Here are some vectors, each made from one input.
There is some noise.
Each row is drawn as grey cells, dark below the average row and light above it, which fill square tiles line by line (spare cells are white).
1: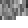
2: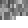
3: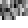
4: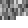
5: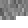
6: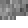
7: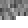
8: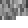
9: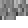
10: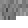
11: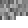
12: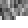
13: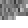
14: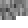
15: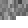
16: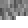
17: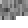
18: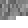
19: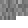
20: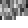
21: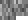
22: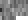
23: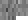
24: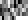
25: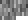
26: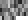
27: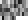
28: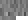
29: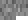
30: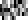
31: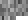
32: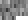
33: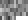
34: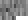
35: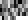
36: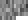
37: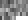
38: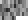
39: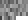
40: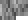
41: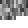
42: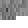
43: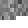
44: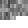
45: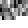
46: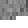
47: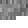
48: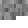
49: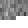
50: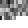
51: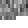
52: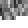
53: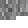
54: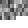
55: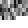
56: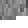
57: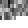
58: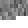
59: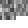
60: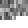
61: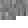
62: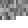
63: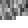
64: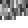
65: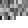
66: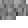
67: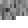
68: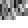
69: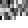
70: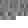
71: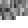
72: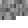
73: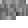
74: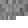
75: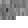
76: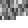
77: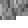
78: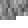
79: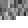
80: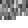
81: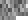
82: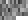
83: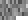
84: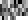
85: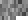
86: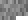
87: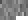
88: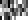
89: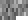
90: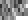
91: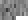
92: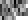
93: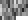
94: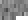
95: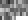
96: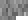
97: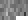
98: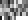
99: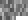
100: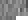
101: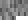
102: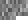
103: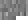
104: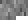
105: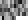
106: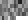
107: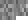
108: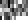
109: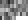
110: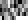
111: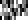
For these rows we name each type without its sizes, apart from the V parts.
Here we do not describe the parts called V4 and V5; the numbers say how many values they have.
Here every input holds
either a value of V4 and a value of V5, or a list of points on a circle.
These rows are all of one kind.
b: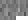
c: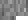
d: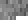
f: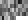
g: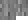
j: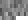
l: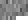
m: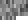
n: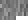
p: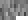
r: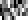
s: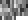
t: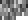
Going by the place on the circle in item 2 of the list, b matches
l and m.
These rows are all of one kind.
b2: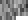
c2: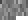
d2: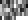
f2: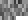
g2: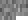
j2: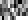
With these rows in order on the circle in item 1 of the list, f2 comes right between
b2 and g2.
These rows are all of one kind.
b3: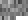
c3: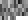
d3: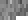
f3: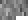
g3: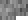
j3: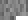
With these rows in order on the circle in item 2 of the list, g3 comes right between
c3 and d3.
